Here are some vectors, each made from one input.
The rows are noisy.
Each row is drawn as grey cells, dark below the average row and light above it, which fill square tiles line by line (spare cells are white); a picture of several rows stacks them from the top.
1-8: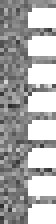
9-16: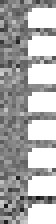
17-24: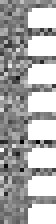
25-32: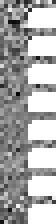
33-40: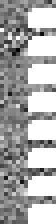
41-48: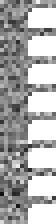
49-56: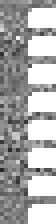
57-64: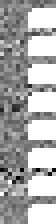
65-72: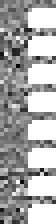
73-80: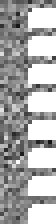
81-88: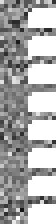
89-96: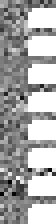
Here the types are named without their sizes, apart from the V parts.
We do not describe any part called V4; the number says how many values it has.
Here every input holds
a list of items, each a true/false value and a value of V4.
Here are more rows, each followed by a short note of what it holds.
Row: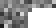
a list of two items
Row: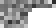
a list of one item
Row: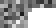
the empty list
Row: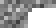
a list of one item
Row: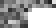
a list of one item
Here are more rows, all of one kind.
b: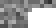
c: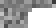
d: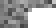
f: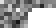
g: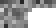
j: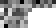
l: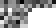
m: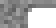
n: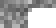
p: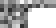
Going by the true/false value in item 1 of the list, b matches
c, d, g and j.
